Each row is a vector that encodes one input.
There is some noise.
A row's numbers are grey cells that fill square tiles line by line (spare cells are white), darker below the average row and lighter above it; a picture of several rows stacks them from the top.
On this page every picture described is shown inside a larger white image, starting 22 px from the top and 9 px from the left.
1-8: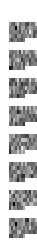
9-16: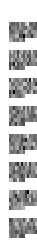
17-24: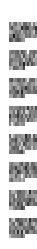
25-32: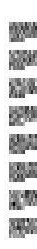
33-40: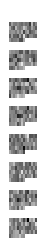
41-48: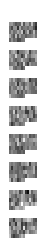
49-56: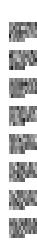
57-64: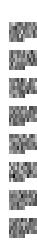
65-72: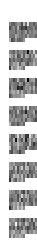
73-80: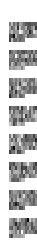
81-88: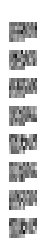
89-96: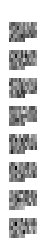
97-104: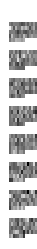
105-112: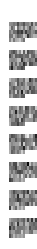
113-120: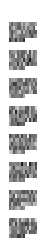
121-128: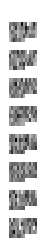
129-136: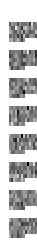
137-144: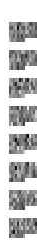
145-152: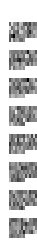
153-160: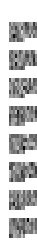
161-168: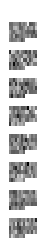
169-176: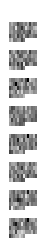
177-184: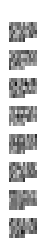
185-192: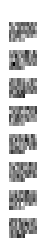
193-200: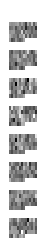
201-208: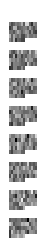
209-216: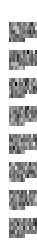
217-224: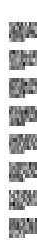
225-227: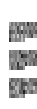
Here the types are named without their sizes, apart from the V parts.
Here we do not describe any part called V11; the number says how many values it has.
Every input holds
a point on a line, together with either a point on a line, or a true/false value and a value of V11.
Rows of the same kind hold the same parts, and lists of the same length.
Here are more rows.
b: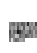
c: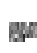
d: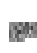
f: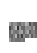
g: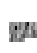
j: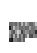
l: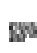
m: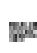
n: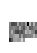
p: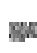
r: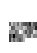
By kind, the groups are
b, d, g, j, l, n
c, f, m, p, r

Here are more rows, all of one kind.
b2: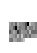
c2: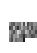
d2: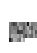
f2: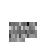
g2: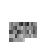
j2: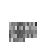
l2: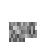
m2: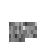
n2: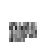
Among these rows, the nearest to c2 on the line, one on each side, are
d2 and j2.
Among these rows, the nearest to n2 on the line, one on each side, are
b2 and d2.
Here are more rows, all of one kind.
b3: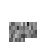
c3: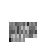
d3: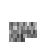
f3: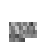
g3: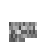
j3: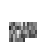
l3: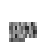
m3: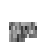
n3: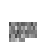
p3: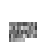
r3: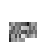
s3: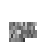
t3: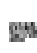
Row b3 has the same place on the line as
c3 and j3.
